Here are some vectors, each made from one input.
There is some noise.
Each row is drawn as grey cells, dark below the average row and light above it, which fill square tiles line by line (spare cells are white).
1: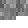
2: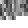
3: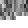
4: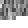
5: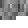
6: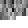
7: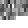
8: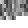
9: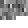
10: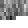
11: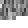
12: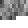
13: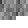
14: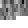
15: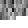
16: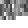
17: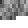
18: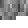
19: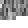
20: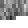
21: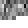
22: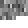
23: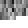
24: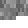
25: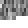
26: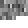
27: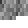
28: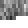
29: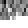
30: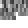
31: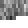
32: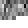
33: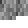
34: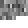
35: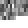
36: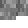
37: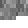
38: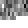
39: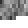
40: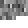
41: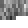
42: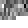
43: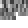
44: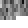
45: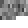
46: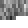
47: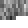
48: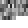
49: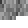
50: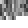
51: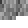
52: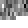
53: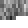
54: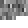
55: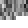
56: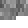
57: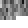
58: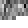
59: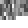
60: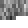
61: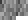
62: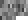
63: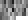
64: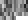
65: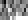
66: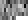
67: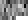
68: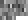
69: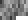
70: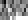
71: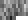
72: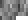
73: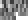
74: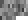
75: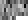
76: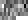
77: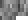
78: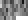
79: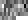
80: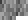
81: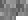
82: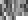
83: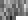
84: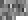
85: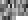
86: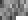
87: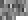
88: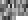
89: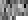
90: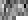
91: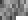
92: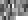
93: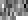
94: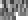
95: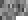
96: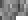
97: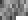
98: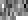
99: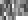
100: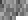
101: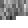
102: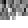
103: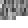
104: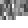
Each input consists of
either a point on a 5-point line, or a point on a 9-point line, or a node of a 7-node tree.
